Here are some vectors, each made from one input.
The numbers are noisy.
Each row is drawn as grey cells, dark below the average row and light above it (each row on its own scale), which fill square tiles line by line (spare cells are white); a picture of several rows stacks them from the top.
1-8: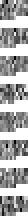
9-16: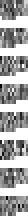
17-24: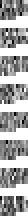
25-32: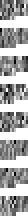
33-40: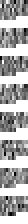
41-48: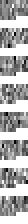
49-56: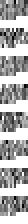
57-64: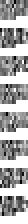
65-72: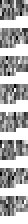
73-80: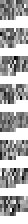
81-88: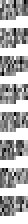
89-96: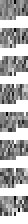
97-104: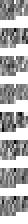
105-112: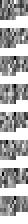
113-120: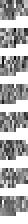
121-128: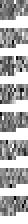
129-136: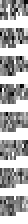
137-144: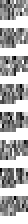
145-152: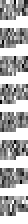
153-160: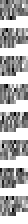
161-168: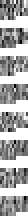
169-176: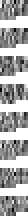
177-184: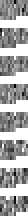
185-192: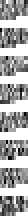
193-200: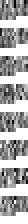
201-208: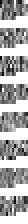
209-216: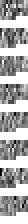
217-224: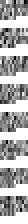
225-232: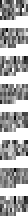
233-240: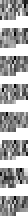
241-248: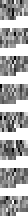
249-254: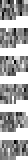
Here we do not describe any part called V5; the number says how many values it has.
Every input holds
a node of a 9-node tree and a value of V5, together with either a fixed value, or three true/false values.
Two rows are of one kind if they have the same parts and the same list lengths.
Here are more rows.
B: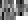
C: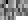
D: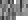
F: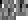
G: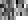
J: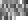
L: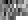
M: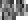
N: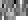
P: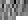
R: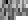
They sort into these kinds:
B, C, G, L, M, N, P, R
D, F, J

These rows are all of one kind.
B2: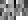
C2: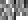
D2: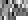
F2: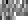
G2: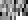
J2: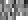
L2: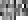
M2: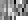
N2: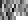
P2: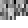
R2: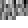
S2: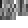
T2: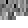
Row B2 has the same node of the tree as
G2, M2, N2 and S2.
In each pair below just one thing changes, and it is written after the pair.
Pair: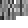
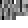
the node of the tree
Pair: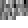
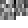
the node of the tree
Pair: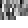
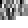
one of the three true/false values
